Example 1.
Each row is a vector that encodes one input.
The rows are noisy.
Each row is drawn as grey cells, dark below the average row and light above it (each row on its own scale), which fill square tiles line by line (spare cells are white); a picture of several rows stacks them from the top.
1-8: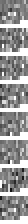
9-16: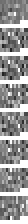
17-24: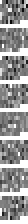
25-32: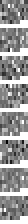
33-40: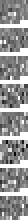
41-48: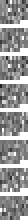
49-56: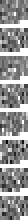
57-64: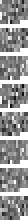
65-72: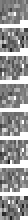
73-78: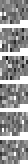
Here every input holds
either one of 5 labels, or a point on a 6-point line.
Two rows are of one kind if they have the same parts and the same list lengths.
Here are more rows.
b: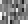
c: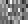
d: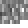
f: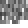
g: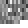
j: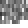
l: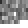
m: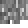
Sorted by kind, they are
b, c, g
d, f, j, l, m

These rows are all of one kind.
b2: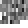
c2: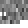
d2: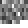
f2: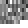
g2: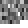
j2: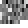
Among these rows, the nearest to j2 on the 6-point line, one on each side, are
b2 and f2.
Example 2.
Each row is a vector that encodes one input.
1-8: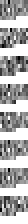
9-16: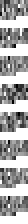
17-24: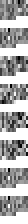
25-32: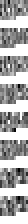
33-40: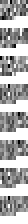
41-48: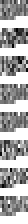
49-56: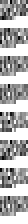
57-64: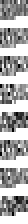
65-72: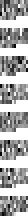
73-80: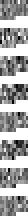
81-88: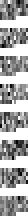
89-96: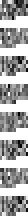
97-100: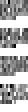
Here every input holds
either a point on a 7-point line, or three true/false values.
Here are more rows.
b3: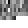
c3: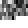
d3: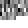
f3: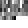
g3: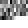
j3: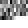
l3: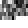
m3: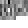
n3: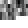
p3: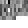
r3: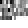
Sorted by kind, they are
b3, d3, f3, m3, p3
c3, g3, j3, l3, n3, r3

